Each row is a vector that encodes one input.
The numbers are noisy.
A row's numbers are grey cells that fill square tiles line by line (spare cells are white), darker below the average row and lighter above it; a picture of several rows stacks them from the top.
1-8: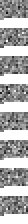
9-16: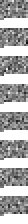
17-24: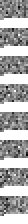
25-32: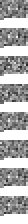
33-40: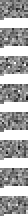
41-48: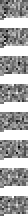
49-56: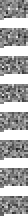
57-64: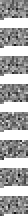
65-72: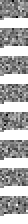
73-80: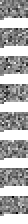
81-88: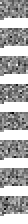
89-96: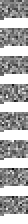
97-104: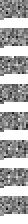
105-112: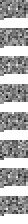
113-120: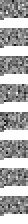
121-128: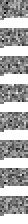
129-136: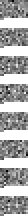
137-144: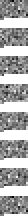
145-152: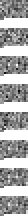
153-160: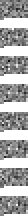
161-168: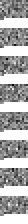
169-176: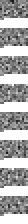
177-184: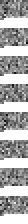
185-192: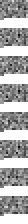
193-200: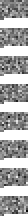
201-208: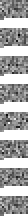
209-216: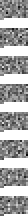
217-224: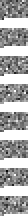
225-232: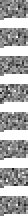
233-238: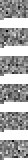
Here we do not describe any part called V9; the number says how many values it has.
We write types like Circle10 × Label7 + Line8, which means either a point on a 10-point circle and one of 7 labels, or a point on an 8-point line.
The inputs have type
Bool × Circle6 + (Circle5 + Unit) × V9 + (Line4 × Line5 + Unit) × Line7.
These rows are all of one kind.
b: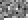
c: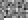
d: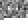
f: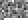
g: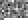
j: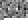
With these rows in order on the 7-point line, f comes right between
c and g.
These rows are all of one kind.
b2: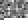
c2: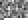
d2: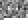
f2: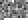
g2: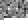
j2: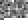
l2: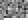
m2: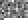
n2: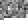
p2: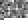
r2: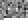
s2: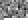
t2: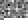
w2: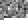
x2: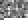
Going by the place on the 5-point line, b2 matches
g2, j2, s2 and w2.
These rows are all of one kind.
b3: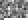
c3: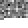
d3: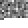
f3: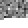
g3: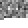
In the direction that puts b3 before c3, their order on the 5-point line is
g3, b3, f3, c3, d3.
